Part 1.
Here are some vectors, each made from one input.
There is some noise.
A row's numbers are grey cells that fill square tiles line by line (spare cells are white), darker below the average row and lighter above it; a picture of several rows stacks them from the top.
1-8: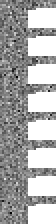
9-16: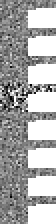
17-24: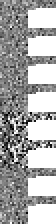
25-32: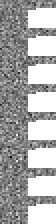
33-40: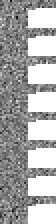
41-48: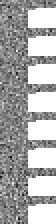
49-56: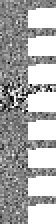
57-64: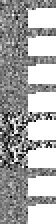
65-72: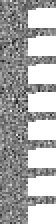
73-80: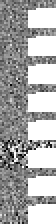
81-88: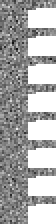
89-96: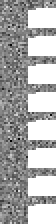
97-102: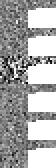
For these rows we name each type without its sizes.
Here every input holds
a list of points on a line.
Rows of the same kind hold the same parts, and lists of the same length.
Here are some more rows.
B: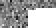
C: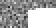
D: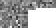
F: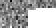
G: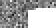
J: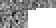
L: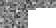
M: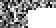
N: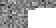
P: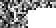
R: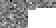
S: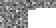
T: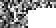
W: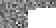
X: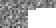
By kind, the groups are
B, C, D, F, G, L, N, S, W
J, R, X
M, P, T

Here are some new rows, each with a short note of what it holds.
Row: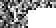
the empty list
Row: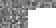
a list of one item
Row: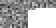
a list of two items
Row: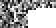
the empty list
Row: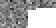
a list of one item
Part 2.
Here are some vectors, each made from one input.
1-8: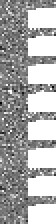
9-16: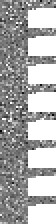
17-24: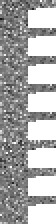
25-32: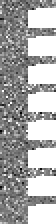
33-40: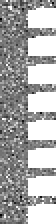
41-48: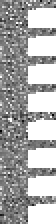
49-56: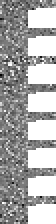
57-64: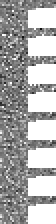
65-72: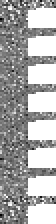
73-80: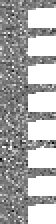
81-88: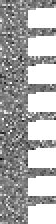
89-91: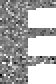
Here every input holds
either a point on a 9-point line, or a point on a 12-point line.
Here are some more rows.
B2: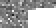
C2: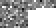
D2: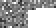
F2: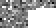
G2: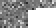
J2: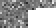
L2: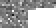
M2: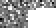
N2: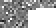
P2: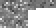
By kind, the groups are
B2, G2, J2, L2, P2
C2, D2, F2, M2, N2

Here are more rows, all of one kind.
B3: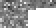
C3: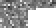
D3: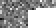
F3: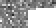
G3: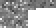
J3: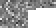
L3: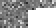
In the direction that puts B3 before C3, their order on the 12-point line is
J3, G3, B3, C3, F3, L3, D3.
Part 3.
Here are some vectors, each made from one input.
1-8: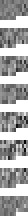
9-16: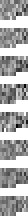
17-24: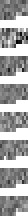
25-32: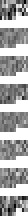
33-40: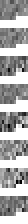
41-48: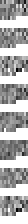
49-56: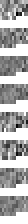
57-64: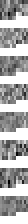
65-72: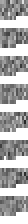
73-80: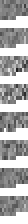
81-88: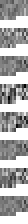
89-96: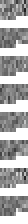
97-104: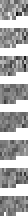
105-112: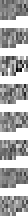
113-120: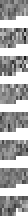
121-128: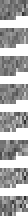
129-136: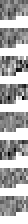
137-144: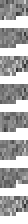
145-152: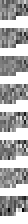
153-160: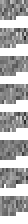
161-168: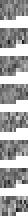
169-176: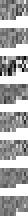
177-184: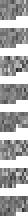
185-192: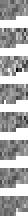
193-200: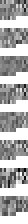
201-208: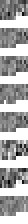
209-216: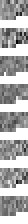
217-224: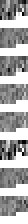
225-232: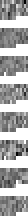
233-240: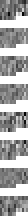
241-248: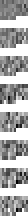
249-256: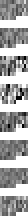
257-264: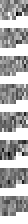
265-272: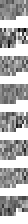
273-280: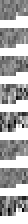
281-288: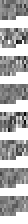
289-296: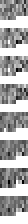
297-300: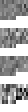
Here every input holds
either a point on an 11-point circle, or a point on a 7-point line.
